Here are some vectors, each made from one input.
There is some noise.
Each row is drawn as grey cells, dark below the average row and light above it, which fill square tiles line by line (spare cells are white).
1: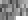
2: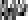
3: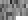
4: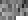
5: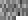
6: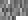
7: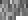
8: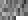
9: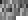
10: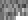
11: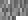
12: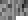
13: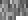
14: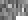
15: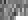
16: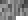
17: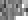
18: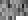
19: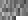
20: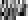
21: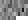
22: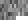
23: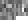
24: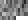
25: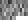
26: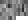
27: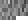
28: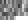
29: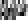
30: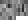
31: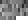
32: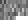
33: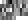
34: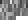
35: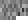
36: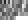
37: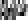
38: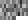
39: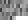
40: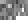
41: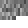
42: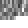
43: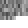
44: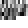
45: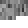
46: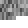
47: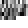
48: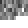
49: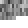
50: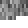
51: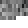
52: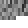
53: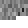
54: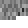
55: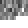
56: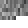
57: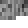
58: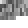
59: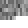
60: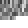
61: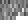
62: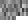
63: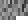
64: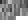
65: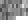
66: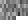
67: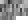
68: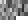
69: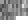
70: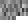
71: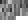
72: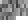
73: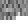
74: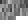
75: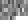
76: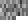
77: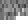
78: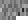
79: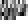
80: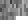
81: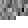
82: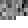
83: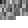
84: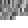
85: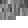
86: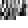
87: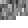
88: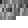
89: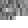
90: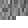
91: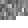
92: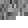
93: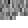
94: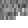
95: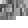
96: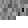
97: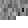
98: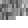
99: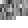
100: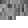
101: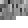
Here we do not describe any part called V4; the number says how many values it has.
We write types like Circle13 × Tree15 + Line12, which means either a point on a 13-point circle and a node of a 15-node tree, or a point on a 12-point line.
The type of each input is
List2(Bool × V4).
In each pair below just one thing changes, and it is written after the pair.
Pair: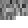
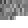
the true/false value in item 2 of the list
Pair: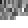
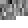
the true/false value in item 1 of the list
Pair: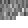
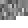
the true/false value in item 1 of the list
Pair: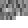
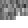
the value of V4 in item 1 of the list
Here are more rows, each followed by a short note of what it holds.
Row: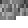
a list of one item
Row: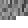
a list of one item
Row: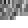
a list of two items
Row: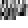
the empty list
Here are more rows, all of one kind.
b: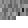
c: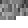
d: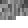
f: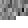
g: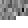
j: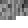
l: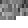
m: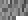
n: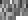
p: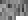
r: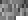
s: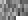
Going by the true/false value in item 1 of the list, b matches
f, g, m and s.
